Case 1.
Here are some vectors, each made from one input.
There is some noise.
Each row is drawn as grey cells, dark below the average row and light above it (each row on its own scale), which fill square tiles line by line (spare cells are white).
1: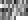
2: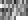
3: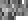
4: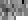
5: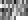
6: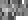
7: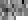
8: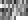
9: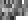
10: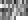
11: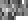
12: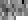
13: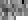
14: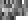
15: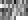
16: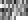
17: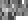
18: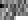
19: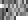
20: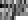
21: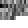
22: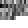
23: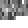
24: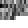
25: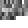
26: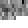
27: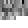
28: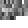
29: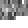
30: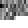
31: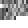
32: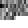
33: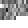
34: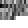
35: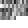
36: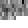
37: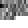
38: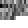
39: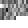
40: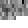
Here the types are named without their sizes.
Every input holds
three true/false values.
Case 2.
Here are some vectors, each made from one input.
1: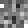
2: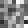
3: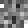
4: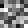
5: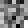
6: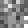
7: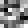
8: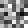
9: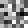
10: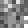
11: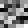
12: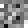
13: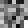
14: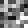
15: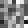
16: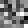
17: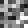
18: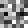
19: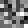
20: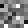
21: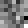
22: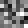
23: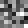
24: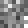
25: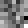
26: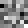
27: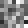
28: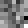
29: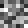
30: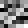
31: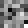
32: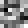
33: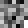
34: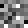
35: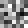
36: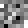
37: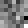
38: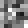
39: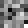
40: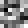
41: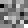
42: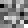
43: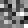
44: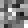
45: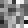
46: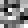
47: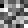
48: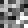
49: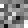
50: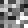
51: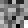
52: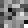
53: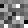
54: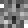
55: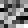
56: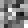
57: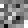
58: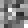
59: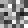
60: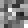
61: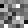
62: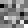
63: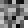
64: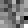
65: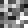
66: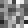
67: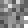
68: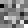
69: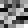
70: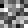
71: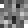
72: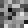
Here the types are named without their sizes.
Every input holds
four true/false values.
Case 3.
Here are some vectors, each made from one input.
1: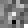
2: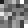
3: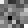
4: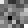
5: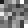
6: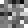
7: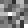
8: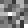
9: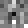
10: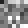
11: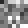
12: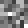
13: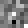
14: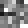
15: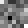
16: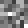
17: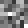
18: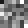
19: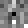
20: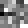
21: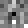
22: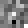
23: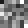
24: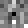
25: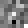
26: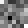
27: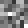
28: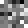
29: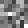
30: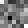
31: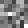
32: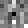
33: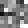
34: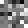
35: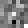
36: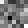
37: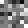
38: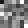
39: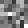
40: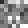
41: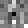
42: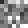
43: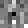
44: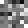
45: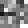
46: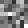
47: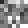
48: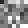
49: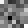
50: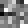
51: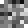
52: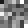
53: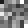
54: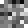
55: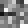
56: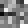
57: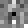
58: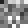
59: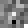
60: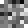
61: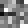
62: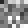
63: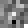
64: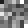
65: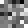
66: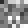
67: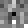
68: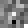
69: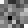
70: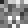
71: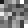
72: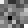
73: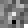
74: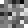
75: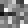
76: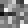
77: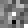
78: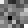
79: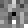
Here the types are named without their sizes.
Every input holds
three true/false values.
